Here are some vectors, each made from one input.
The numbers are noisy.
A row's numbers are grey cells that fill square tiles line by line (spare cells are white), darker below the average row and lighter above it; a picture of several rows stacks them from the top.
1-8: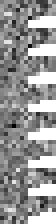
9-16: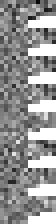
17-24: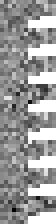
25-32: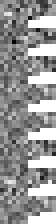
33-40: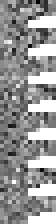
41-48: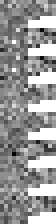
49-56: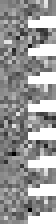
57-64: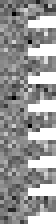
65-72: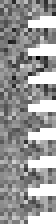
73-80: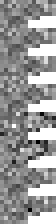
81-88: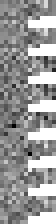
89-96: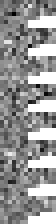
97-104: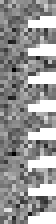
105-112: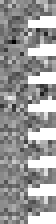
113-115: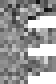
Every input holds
either a point on a 10-point circle, or a point on a 5-point line.
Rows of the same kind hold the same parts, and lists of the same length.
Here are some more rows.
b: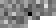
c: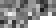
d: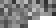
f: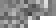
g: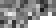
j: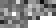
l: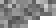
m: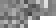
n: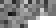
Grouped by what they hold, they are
b, f, l, m
c, d, g, j, n

